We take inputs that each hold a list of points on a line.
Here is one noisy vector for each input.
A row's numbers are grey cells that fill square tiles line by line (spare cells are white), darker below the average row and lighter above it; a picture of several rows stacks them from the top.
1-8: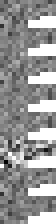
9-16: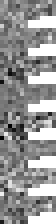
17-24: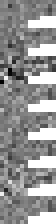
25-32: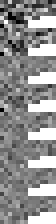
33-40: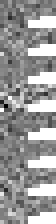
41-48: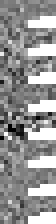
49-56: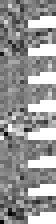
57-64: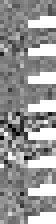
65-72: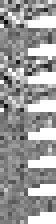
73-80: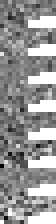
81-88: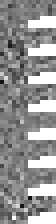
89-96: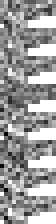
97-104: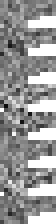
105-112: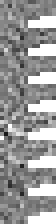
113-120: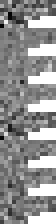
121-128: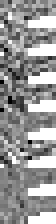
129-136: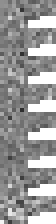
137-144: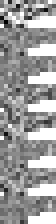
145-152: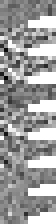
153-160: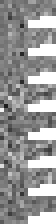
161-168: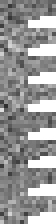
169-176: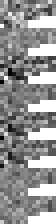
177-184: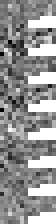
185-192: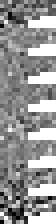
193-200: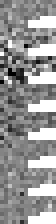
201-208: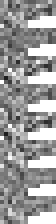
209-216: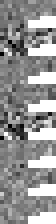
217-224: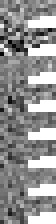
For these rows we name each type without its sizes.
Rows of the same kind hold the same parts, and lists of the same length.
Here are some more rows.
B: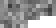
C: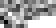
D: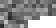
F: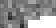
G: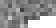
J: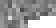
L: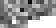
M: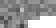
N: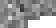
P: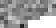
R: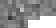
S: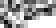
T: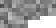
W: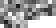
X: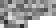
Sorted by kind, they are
B, C, D, F, M, R, S, W
G, J, N, P, T, X
L

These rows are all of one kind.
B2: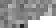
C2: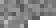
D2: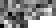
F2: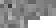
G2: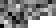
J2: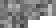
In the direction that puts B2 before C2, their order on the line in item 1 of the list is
B2, D2, J2, G2, F2, C2.
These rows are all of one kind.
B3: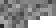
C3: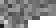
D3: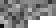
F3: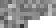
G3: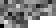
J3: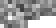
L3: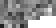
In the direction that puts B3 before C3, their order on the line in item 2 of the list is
J3, F3, D3, B3, L3, C3, G3.
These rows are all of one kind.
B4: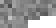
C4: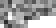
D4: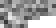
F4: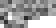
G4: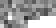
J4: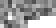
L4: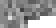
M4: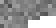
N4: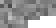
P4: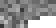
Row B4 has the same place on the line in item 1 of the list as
C4, G4, M4 and N4.
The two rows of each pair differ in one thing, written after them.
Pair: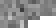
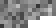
the place on the line in item 1 of the list
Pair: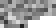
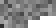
the place on the line in item 1 of the list
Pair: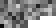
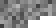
the place on the line in item 1 of the list
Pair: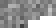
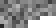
the place on the line in item 1 of the list
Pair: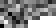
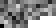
the place on the line in item 1 of the list
